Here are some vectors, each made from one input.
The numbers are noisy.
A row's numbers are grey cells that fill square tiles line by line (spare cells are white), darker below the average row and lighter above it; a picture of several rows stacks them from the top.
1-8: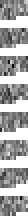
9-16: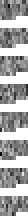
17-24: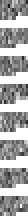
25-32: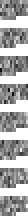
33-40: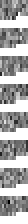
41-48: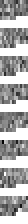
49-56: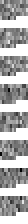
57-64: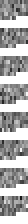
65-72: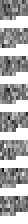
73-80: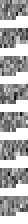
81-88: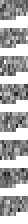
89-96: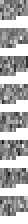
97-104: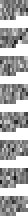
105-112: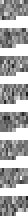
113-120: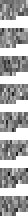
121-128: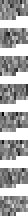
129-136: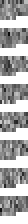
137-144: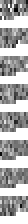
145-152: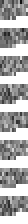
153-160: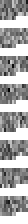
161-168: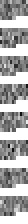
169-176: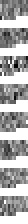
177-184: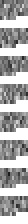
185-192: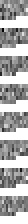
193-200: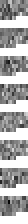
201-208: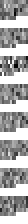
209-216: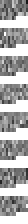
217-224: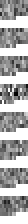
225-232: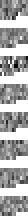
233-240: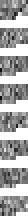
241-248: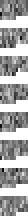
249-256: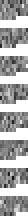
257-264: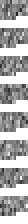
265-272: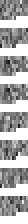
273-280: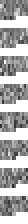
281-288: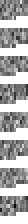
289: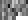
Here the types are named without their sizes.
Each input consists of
either a fixed value, or two labels.
